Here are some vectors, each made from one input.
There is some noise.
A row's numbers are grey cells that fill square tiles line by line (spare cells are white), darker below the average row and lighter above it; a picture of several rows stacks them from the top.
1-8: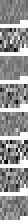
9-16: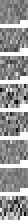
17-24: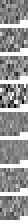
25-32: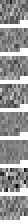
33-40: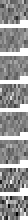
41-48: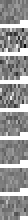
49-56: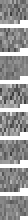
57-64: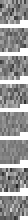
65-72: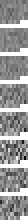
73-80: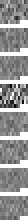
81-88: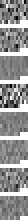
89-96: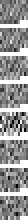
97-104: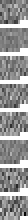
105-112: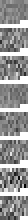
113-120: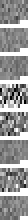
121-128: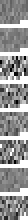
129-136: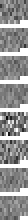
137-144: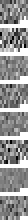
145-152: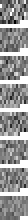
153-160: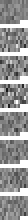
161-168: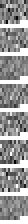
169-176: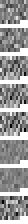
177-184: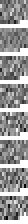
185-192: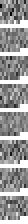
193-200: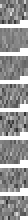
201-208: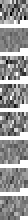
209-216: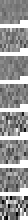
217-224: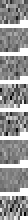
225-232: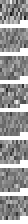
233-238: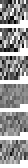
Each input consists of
a list of up to two points on a 6-point line.
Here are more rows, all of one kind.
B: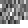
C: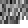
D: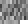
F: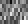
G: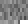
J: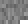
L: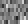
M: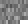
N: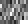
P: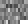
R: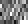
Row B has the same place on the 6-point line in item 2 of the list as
L and R.
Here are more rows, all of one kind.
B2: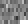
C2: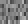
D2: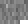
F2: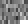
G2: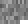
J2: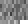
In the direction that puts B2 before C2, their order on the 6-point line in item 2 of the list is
G2, B2, D2, F2, J2, C2.
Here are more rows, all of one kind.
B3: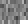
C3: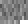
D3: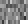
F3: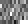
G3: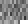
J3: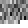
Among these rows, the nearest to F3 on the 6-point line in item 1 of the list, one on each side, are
B3 and D3.
